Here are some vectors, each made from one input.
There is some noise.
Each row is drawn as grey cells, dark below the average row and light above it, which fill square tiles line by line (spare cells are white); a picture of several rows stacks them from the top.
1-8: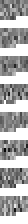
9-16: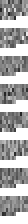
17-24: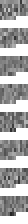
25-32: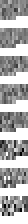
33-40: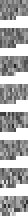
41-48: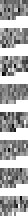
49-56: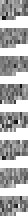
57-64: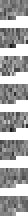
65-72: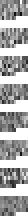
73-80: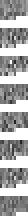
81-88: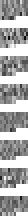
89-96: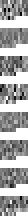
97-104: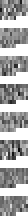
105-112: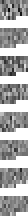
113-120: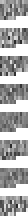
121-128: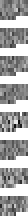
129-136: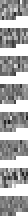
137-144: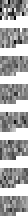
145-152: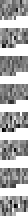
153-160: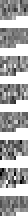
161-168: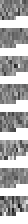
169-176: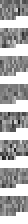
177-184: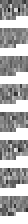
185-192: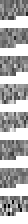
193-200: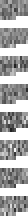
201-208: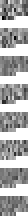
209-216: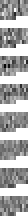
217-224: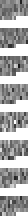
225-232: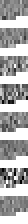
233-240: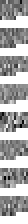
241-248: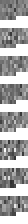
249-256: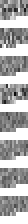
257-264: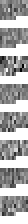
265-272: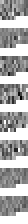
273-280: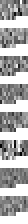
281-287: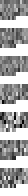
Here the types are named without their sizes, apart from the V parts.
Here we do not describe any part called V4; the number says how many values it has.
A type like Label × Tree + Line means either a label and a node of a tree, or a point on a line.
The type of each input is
List(Bool × V4).
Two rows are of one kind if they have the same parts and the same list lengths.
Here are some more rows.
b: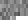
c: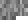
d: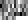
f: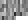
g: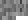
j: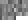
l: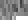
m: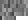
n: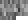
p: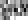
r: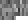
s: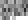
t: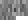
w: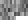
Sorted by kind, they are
b, c, f, j, n, r, s, w
d
g, l, m, p, t

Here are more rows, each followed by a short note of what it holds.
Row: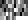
the empty list
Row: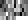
the empty list
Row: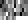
the empty list
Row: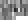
a list of two items
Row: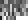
a list of two items
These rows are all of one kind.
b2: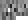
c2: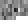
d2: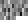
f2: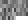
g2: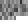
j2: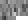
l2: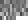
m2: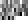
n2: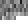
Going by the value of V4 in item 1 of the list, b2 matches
g2 and l2.
